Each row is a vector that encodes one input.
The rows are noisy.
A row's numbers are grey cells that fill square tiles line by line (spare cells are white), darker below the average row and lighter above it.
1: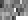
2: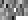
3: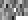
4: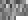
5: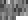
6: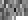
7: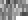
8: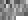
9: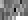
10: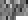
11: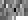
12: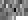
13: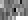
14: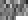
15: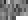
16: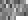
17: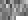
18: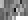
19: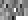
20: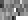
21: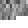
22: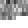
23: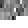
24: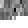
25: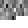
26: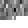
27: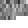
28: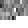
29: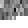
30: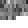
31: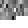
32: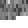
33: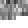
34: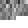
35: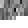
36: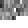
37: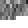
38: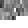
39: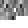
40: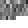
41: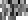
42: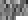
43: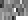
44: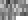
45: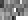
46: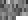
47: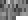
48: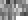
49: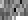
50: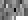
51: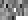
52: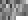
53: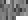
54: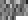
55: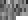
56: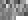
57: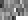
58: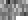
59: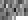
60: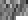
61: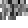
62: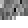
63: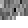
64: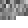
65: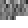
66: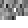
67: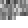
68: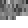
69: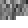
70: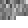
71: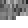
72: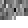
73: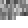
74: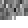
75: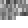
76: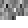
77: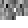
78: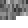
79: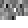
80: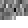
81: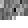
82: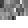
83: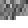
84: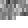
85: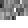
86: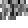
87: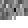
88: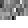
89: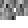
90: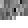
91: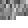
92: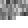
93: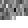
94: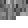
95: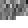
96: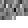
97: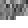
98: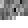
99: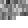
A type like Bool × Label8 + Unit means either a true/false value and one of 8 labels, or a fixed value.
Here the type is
Bool × Bool × Bool + Unit.
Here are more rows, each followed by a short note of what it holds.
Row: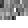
three true/false values
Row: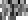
a fixed value
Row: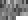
three true/false values
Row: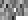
three true/false values
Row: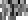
a fixed value
